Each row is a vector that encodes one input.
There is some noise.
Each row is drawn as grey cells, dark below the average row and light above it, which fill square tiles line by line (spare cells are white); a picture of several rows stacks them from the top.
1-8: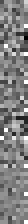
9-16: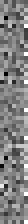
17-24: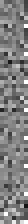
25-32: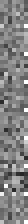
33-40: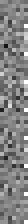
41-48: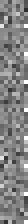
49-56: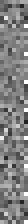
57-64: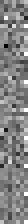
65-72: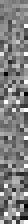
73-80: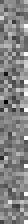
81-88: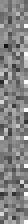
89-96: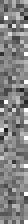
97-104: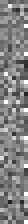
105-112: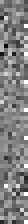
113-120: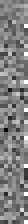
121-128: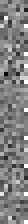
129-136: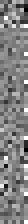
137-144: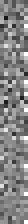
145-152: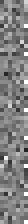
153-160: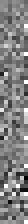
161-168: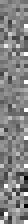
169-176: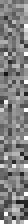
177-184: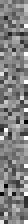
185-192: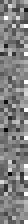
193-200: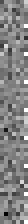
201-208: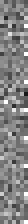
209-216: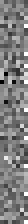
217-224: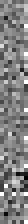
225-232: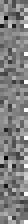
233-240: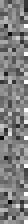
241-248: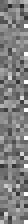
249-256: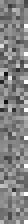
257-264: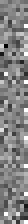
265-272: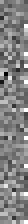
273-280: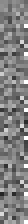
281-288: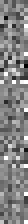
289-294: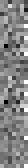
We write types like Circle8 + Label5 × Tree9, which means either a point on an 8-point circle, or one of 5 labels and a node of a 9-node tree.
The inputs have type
Bool × Bool × Bool × Bool.
